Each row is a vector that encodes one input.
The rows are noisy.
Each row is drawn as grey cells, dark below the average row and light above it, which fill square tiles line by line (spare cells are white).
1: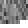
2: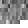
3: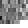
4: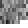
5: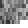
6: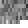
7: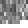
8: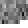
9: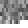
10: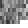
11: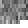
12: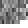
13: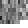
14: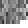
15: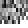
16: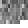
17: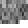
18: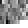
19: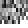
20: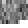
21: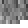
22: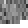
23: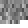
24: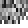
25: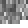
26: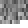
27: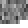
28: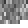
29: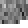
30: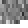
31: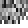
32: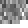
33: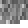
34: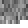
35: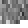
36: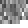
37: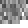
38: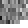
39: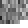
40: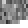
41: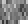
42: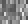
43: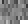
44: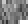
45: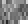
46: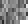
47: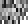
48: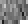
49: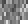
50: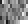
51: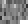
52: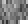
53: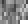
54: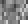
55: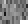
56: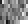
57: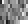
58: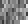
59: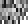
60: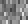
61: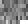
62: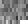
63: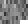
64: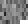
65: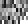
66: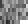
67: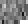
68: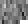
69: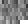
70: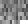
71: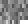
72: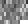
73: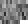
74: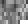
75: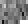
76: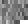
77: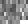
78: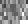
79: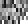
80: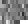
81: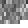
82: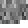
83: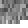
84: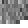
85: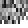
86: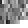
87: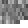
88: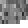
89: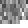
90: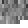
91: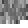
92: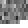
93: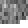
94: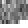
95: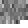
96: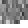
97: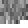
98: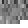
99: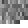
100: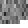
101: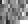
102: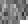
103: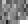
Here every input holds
a list of up to two items, each a point on a 4-point line and a true/false value.
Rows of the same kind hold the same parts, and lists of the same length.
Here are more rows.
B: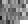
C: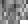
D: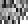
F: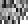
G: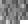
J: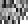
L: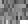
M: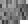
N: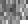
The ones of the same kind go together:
B, C, N
D, F, J
G, L, M

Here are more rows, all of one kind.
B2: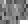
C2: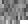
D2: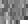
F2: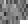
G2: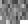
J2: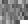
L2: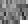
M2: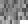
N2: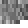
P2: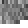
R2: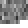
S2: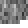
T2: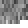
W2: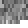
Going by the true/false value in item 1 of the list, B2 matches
F2, L2, R2 and S2.
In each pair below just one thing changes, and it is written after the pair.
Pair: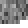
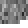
the place on the 4-point line in item 2 of the list
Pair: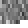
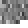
the place on the 4-point line in item 2 of the list
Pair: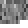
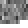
the place on the 4-point line in item 2 of the list
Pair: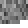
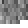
the true/false value in item 1 of the list
